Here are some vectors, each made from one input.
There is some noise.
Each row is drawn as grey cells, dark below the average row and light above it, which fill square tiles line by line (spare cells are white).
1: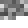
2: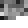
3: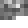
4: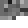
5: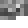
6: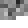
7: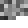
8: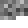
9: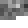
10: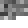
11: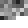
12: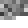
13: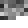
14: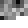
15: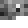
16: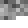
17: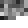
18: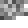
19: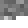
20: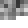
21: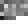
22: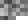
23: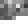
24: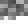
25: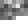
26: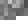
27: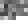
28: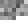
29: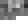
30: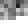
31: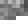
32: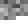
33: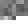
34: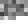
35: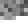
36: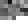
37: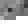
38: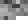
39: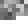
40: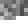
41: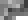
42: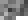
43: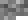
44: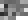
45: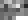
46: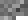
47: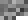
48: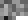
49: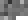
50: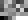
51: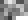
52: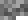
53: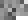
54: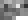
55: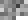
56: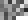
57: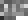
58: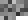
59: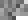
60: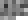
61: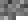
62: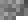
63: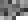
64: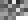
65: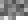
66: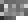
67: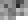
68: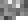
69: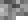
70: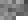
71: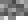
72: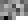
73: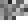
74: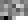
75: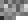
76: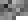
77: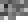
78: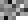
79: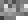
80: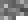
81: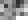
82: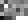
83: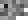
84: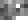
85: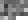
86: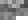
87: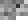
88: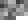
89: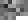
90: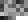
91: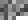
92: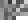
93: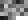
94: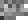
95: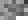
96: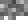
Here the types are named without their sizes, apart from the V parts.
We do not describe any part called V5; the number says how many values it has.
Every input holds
a node of a tree, together with either a point on a line, or a value of V5.
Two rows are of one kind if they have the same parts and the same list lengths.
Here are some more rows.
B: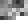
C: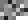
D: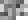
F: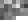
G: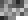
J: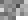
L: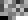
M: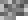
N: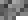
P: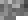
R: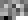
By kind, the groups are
B, C, D, G, J, L, R
F, M, N, P

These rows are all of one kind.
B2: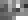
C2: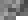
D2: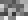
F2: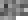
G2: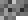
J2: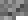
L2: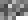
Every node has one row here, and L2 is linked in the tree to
G2.
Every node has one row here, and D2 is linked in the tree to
F2.
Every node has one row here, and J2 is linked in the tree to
B2 and C2.
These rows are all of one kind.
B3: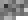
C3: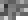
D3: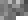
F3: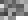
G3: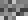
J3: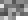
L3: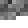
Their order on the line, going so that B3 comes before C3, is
G3, D3, B3, L3, C3, J3, F3.
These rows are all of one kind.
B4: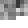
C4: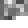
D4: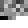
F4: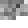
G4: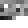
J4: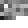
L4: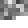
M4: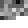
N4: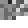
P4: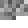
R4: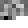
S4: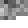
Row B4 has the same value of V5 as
C4 and L4.
